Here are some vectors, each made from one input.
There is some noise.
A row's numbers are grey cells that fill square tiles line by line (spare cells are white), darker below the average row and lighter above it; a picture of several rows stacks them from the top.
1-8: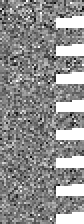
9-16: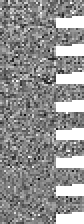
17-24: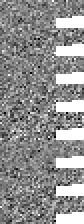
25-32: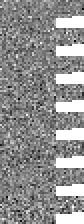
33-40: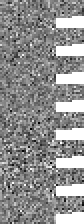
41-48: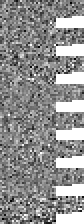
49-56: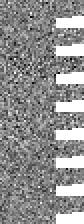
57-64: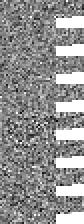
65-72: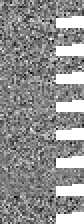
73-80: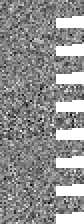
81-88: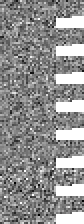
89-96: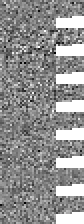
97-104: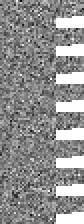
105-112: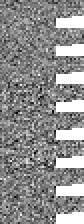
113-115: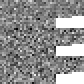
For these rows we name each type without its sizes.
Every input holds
a node of a tree, together with either a fixed value, or a node of a tree and three true/false values.
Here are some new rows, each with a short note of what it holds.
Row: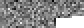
a node of a tree
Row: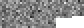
a node of each of two trees and three true/false values
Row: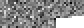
a node of a tree
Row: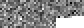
a node of a tree
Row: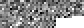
a node of a tree
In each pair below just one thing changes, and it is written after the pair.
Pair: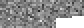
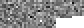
one of the three true/false values
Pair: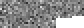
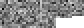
one of the three true/false values
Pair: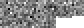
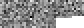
the node of one of the two trees
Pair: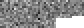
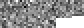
the node of one of the two trees
